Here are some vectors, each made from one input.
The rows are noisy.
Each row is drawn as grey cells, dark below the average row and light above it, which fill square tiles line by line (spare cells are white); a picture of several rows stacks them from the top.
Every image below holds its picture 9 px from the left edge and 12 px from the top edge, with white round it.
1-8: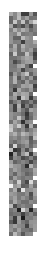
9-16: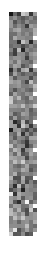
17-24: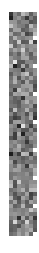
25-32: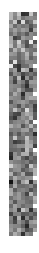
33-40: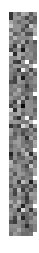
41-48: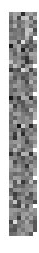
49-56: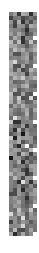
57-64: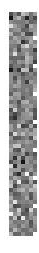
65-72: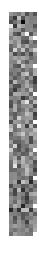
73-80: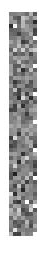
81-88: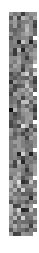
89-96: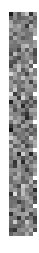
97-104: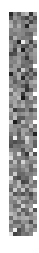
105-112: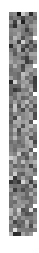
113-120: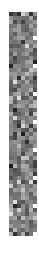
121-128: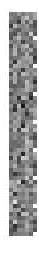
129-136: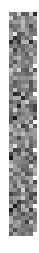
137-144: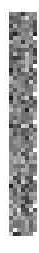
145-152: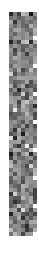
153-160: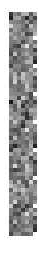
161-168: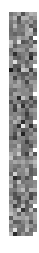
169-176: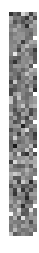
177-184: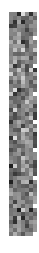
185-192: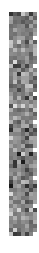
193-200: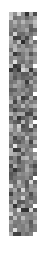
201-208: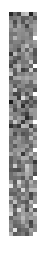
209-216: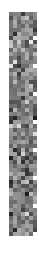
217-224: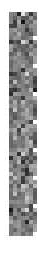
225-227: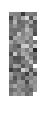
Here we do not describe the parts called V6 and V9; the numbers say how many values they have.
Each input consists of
either a true/false value, a value of V6 and a value of V9, or a list of up to two points on a 4-point line.
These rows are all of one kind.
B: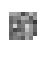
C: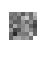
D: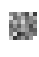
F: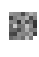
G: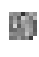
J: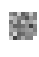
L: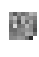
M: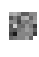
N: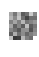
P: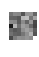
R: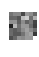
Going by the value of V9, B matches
F and N.
